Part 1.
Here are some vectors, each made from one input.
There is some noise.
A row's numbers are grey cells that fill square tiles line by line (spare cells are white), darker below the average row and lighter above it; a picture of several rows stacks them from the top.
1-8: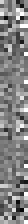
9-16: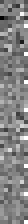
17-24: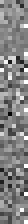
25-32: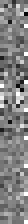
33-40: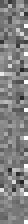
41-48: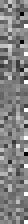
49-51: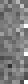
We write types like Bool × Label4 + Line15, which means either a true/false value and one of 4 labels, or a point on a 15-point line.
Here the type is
Tree10 + Unit.
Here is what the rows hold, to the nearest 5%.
About 5% of them hold a fixed value. The rest hold a node of a 10-node tree.
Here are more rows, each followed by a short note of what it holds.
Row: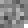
a node of a 10-node tree
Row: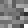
a node of a 10-node tree
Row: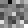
a fixed value
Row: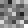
a fixed value
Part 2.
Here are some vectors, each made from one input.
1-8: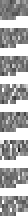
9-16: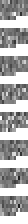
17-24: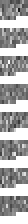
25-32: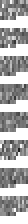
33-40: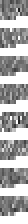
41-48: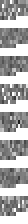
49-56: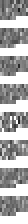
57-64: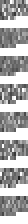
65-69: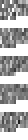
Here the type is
Circle8.
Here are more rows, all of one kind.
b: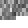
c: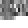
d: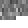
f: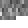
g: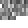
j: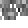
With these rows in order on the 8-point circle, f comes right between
d and g.
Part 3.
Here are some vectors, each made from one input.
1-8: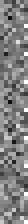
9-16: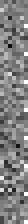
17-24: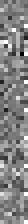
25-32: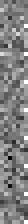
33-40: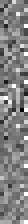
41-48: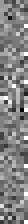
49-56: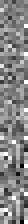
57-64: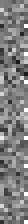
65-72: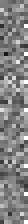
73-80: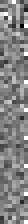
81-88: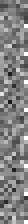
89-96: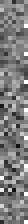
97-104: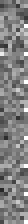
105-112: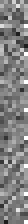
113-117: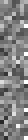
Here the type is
Tree13 + Unit.
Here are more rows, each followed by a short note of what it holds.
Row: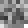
a node of a 13-node tree
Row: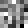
a fixed value
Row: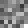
a node of a 13-node tree
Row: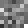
a node of a 13-node tree
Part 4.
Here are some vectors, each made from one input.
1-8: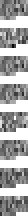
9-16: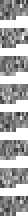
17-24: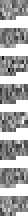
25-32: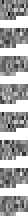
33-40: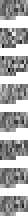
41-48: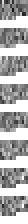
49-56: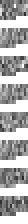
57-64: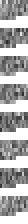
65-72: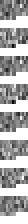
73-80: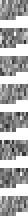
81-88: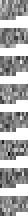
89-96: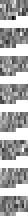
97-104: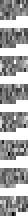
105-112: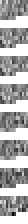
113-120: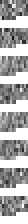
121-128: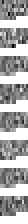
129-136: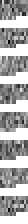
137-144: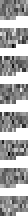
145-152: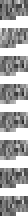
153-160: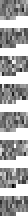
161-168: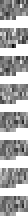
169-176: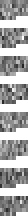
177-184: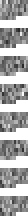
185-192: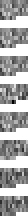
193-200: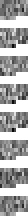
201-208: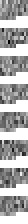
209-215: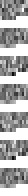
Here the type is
Label11.
